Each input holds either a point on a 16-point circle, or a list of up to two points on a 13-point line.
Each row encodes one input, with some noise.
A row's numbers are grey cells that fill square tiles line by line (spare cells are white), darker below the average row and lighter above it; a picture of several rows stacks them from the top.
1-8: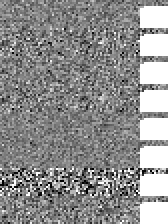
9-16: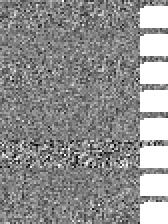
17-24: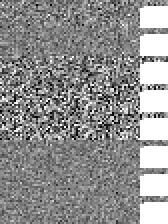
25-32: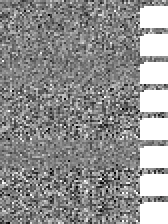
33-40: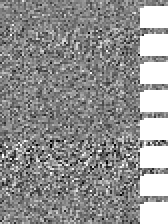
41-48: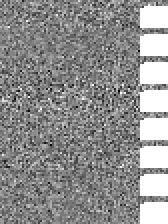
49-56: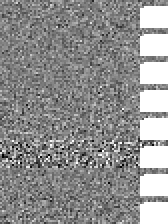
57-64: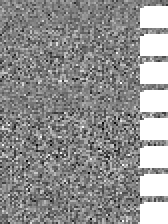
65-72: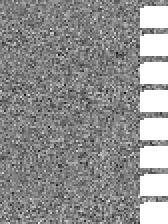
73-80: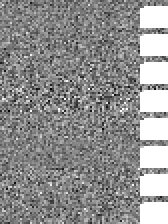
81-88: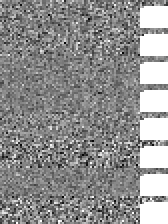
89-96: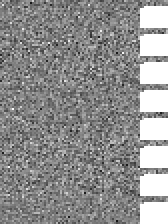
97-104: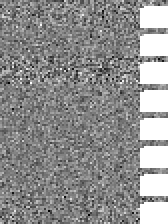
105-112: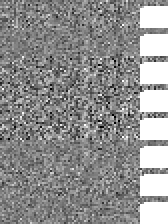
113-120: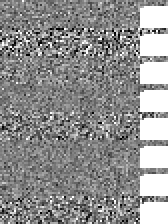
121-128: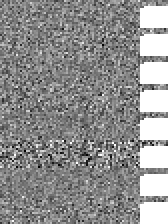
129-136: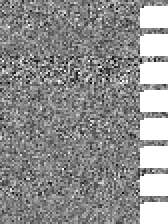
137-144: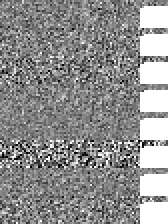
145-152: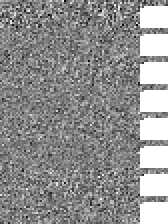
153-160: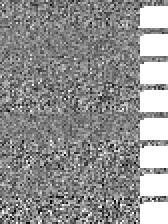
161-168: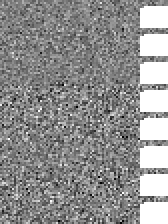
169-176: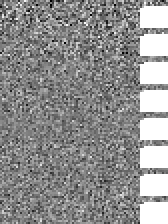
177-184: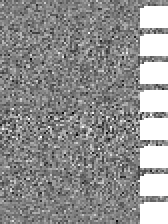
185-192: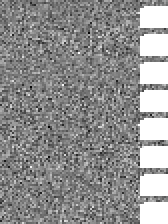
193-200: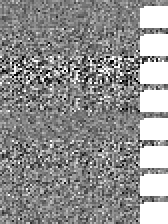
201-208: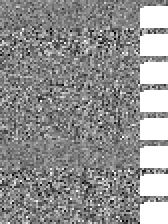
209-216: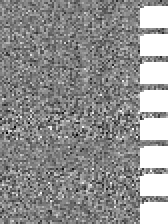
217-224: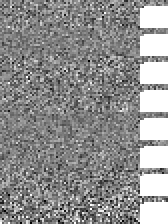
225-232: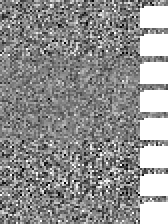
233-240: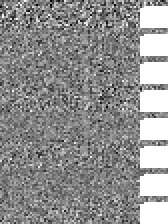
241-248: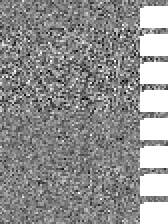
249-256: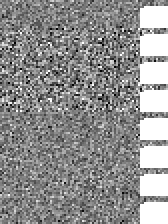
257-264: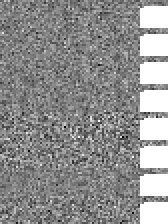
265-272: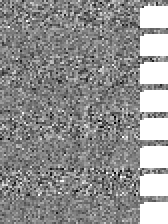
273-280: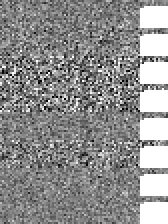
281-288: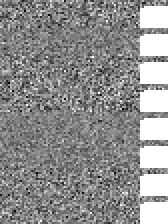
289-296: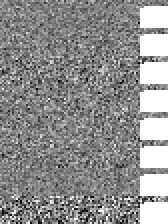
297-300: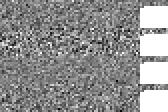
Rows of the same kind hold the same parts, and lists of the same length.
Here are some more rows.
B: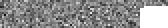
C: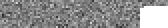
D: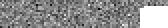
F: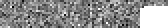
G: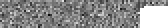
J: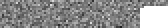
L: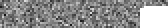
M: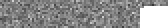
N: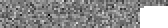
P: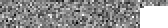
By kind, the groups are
B, L
C, D, J, M
F, P
G, N

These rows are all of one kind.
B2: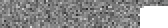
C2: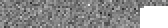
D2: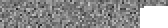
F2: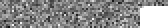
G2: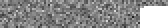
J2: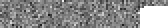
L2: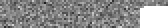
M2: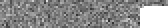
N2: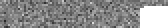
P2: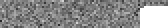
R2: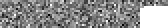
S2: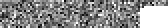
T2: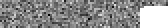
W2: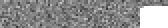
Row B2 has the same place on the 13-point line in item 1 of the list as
M2, R2 and W2.
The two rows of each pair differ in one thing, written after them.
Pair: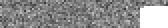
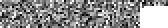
the place on the 13-point line in item 2 of the list
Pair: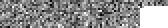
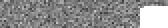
the place on the 13-point line in item 1 of the list
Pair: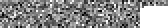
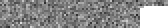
the place on the 13-point line in item 2 of the list
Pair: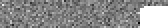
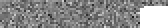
the place on the 13-point line in item 1 of the list
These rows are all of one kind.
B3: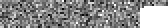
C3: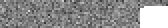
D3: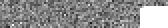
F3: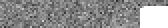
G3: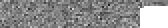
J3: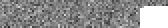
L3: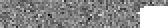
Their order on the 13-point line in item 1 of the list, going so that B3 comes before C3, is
B3, L3, J3, F3, C3, G3, D3.
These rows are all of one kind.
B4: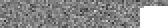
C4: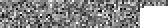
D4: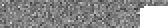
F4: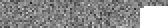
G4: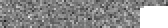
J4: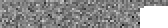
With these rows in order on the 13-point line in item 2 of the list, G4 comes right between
B4 and J4.
